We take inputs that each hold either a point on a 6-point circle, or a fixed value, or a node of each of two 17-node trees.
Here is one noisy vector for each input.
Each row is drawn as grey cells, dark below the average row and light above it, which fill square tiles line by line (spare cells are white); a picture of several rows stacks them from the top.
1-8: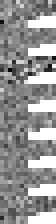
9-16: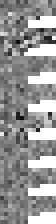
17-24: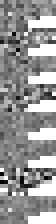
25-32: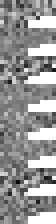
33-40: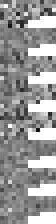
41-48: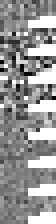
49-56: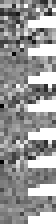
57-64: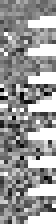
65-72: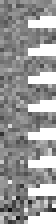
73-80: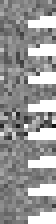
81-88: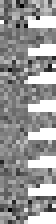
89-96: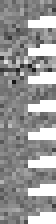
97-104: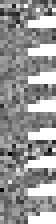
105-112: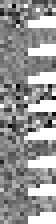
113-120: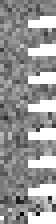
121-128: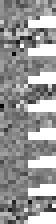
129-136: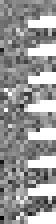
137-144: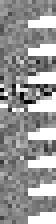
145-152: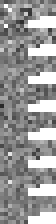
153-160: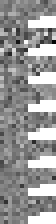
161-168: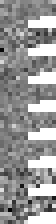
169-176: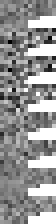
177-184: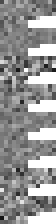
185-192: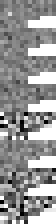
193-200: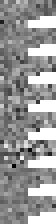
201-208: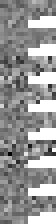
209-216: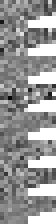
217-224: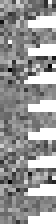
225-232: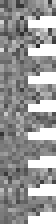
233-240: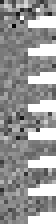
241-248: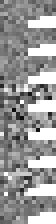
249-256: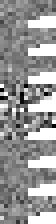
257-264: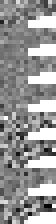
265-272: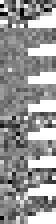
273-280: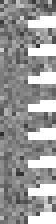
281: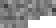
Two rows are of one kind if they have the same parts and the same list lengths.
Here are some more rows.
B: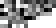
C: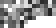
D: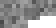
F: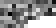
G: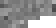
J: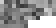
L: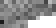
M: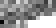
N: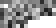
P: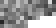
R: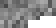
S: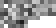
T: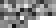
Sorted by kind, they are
B
C, F, N, S, T
D, G, J, L, M, P, R

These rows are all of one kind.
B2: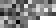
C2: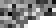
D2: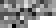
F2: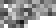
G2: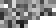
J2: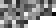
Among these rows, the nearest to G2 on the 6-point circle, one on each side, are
F2 and J2.
